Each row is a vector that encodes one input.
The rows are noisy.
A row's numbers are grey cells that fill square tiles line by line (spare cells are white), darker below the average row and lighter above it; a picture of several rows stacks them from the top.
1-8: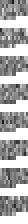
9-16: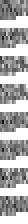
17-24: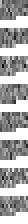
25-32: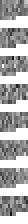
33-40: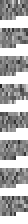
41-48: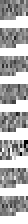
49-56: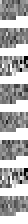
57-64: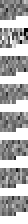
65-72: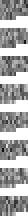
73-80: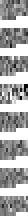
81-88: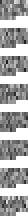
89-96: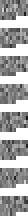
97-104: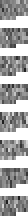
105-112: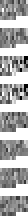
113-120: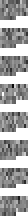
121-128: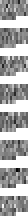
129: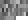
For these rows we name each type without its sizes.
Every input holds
either a fixed value, or a node of a tree and a true/false value.
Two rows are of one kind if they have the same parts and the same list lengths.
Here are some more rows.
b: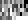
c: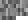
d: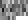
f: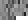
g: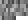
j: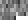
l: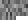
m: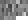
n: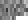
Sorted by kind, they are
b
c, d, f, g, j, l, m, n

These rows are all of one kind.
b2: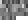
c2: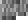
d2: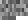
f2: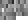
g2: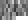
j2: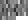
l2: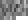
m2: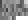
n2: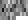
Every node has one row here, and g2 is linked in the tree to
j2.
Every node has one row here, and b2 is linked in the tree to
j2 and l2.
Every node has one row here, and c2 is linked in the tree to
l2 and m2.
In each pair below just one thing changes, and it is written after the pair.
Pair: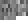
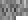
the node of the tree
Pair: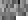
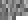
the true/false value
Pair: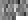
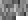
the node of the tree
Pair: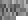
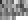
the node of the tree
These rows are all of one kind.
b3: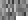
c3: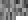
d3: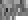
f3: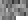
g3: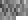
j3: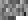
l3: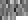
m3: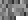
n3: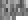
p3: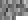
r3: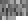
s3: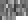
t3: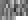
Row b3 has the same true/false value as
c3, f3, j3 and m3.
